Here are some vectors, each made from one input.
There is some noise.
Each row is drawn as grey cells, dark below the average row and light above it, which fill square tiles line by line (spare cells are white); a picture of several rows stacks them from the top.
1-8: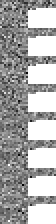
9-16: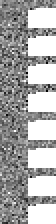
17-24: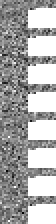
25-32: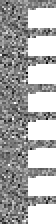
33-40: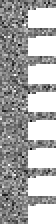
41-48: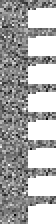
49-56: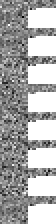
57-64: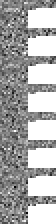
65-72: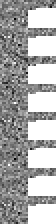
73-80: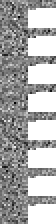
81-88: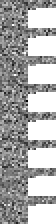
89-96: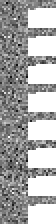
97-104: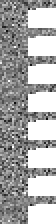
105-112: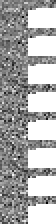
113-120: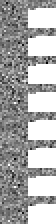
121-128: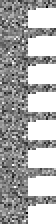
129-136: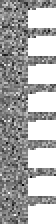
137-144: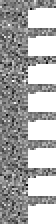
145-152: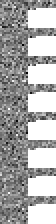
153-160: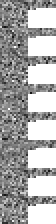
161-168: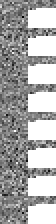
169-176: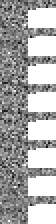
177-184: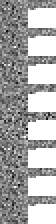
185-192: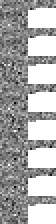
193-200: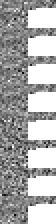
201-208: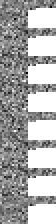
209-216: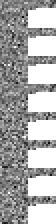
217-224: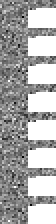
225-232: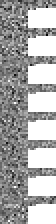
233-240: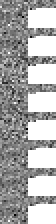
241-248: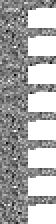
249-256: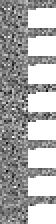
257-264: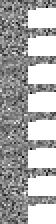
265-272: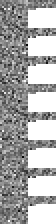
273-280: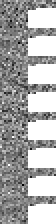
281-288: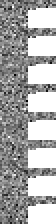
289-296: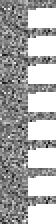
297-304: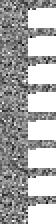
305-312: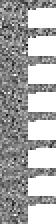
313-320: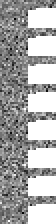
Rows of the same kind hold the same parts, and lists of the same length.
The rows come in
4 kinds.
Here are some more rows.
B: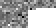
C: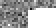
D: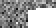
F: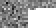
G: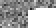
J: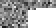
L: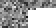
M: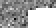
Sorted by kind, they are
B, C, G, M
D
F
J, L

